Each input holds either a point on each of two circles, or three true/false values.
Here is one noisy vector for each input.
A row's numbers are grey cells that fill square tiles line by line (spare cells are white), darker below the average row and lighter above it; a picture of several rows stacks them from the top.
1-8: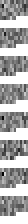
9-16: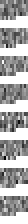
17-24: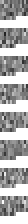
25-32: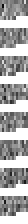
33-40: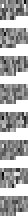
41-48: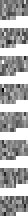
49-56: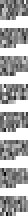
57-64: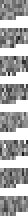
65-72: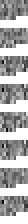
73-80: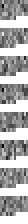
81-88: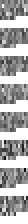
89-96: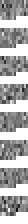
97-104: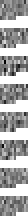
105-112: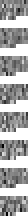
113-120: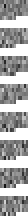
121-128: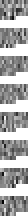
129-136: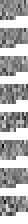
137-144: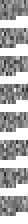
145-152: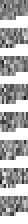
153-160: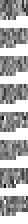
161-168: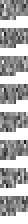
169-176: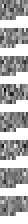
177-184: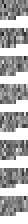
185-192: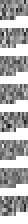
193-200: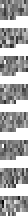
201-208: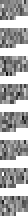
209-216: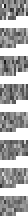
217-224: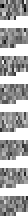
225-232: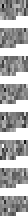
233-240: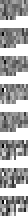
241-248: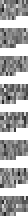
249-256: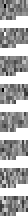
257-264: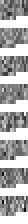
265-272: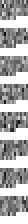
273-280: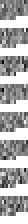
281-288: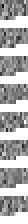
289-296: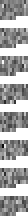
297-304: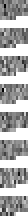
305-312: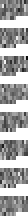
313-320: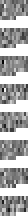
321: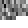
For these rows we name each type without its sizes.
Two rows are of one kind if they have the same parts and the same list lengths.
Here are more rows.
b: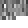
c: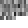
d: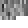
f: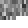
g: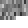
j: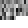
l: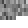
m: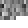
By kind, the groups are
b, d, f, m
c, g, j, l

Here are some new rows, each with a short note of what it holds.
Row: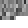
three true/false values
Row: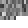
a point on each of two circles
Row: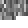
a point on each of two circles
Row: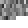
a point on each of two circles
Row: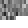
three true/false values
